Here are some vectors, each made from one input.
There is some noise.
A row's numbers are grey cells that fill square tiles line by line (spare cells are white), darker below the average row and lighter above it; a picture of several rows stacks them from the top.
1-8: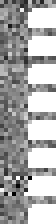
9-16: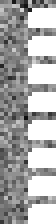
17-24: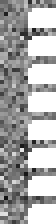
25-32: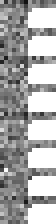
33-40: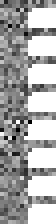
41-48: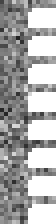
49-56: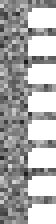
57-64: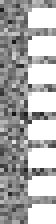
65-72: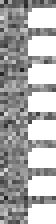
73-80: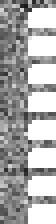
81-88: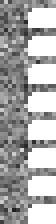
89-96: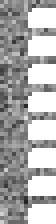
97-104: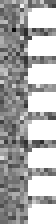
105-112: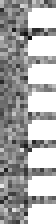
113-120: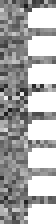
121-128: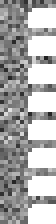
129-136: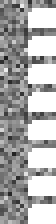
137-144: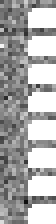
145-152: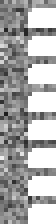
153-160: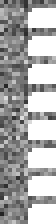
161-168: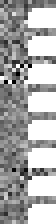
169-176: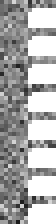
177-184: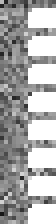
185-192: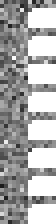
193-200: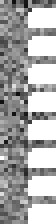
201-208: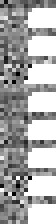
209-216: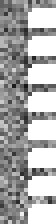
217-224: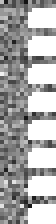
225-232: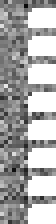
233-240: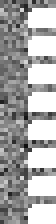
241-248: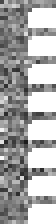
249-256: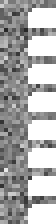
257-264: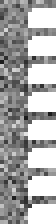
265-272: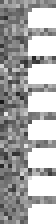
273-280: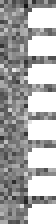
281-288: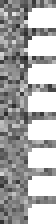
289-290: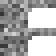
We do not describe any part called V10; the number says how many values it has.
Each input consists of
a list of up to two items, each a true/false value and a value of V10.
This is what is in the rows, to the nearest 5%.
All of them are lists of up to two items, each a true/false value and a value of V10: a few are empty, 35% hold one and 60% two.
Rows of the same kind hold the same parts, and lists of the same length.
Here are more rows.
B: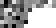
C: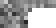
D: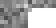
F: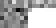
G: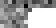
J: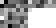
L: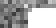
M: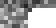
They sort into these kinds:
B
C, D, F, L
G, J, M

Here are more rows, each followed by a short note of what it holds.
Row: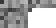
a list of two items
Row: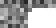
a list of one item
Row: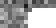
a list of one item
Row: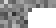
a list of two items
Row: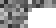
a list of one item
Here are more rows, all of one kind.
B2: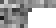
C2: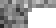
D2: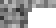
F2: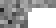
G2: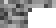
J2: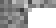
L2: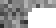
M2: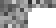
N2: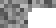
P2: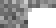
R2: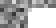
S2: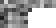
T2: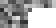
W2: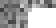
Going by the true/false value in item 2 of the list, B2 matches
C2, F2 and R2.
